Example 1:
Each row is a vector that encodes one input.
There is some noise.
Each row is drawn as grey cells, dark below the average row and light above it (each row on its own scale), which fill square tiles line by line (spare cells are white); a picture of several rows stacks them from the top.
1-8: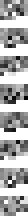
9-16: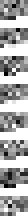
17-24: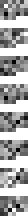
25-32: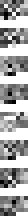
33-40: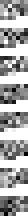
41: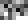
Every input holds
either a point on a 5-point circle, or a fixed value.
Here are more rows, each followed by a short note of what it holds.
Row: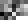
a point on a 5-point circle
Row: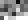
a fixed value
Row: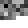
a point on a 5-point circle
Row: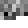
a point on a 5-point circle
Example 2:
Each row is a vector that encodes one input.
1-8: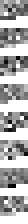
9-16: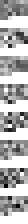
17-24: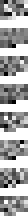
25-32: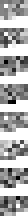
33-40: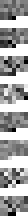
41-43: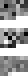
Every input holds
either a fixed value, or three true/false values.
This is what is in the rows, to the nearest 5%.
About 10% of them hold a fixed value. The rest hold three true/false values.
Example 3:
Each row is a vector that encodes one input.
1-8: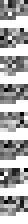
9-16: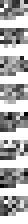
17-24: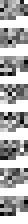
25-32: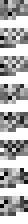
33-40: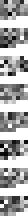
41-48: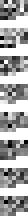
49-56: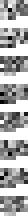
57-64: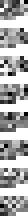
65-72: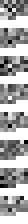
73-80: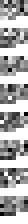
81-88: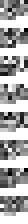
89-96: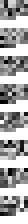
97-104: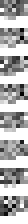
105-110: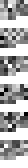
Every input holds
three true/false values.
